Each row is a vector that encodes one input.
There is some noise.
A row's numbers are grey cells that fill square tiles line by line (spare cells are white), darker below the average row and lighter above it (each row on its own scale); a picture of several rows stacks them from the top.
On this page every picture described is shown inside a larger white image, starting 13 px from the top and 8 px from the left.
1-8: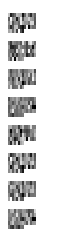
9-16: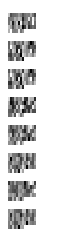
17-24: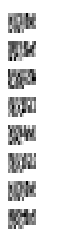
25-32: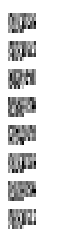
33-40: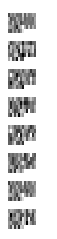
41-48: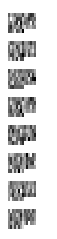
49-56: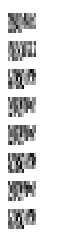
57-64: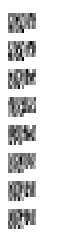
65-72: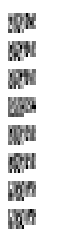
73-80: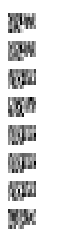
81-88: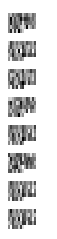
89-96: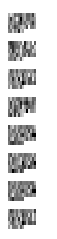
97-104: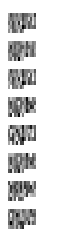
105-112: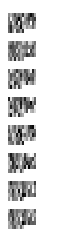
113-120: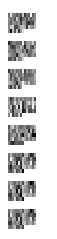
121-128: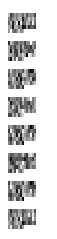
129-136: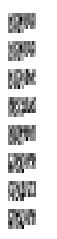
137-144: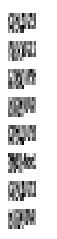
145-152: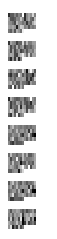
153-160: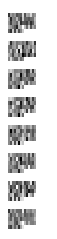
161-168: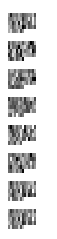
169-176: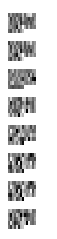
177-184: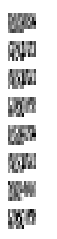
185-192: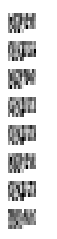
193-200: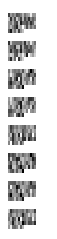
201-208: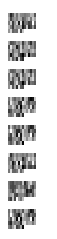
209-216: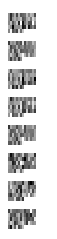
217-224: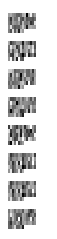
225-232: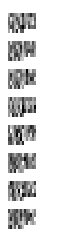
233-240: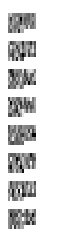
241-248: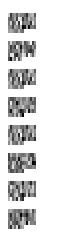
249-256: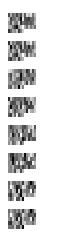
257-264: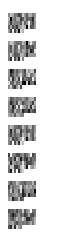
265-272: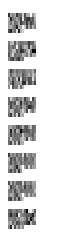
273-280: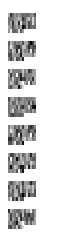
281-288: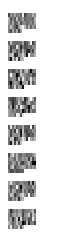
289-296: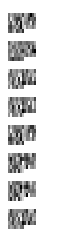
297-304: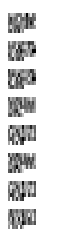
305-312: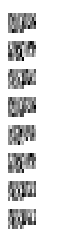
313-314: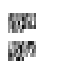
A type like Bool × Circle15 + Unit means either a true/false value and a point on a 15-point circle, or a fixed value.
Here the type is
Line6 × (Line6 + Line7).
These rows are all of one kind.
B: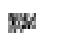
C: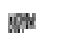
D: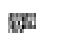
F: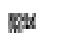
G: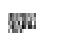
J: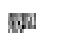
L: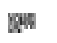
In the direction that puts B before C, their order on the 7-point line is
L, G, J, B, D, F, C.
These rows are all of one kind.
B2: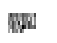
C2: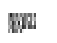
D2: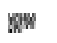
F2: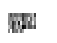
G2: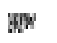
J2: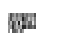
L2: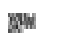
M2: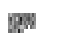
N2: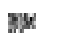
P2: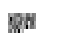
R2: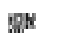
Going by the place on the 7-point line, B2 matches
F2, G2 and N2.
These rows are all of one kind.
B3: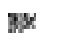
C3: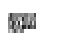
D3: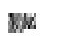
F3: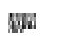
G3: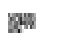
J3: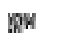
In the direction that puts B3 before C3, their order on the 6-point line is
G3, J3, B3, D3, C3, F3.
